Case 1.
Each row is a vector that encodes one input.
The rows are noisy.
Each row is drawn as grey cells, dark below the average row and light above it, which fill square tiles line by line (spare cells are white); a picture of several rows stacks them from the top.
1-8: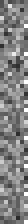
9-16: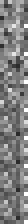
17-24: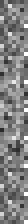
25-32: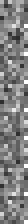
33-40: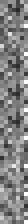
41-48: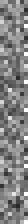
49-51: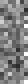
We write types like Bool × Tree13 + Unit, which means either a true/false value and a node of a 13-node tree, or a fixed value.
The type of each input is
Circle5.
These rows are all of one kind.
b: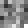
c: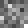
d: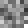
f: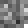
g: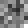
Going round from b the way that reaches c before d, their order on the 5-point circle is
b, g, f, c, d.
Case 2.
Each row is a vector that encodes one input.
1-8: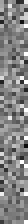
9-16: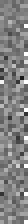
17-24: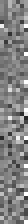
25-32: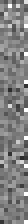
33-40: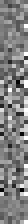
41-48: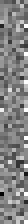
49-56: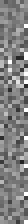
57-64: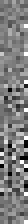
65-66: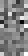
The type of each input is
Bool × Bool × Bool.
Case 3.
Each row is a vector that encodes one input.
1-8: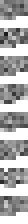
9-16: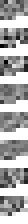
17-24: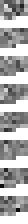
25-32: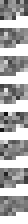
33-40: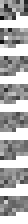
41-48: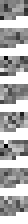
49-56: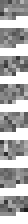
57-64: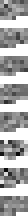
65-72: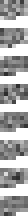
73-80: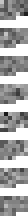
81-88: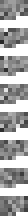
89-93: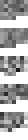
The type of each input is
Label12.
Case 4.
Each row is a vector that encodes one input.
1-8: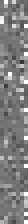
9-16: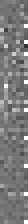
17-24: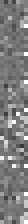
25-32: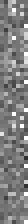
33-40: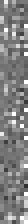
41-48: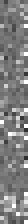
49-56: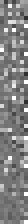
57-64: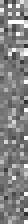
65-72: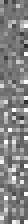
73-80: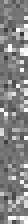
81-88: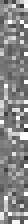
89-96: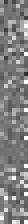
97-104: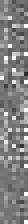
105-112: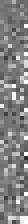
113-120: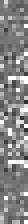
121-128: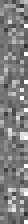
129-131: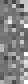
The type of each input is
Line10.
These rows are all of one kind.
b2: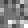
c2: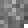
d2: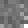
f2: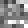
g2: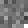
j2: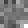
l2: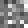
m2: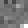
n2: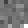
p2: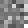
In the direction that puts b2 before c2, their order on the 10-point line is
g2, j2, m2, d2, n2, p2, b2, f2, c2, l2.
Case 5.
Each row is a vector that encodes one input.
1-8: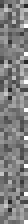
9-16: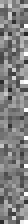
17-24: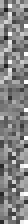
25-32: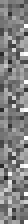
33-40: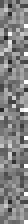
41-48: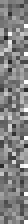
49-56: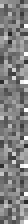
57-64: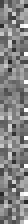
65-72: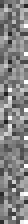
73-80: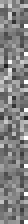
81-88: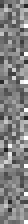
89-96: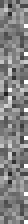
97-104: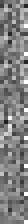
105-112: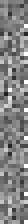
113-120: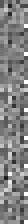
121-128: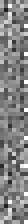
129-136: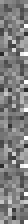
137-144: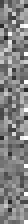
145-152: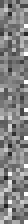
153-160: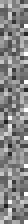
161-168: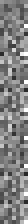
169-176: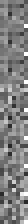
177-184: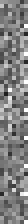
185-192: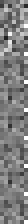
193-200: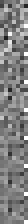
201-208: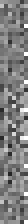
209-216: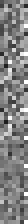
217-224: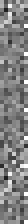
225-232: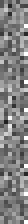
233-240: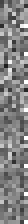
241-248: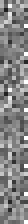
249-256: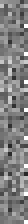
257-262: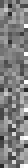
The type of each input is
Line8.
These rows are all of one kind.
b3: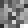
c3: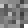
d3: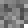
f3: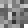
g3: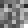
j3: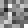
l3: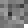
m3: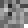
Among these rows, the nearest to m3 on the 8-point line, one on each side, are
g3 and l3.
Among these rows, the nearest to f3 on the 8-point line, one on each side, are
c3 and j3.
